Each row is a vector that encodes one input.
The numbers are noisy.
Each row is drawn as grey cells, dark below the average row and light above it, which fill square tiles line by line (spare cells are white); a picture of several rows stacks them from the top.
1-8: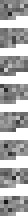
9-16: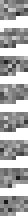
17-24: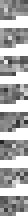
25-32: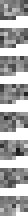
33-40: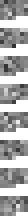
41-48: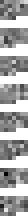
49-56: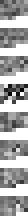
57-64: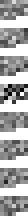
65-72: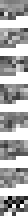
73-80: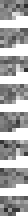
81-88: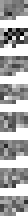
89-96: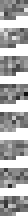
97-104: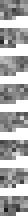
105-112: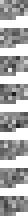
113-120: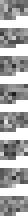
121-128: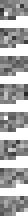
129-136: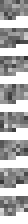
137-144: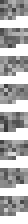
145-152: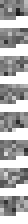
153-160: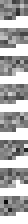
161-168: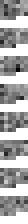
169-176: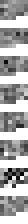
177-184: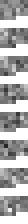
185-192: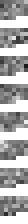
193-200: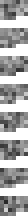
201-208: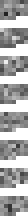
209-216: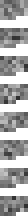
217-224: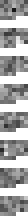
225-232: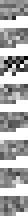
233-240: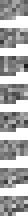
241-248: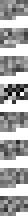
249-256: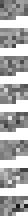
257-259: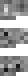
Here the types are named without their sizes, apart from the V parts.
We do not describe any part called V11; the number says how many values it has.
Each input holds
either a fixed value, or two labels and a value of V11.
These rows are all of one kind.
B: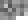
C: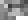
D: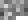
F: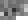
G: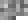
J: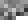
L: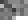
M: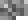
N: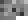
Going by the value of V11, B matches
F, L and N.
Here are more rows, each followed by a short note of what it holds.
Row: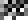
a fixed value
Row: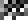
a fixed value
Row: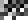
a fixed value
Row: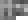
two labels and a value of V11
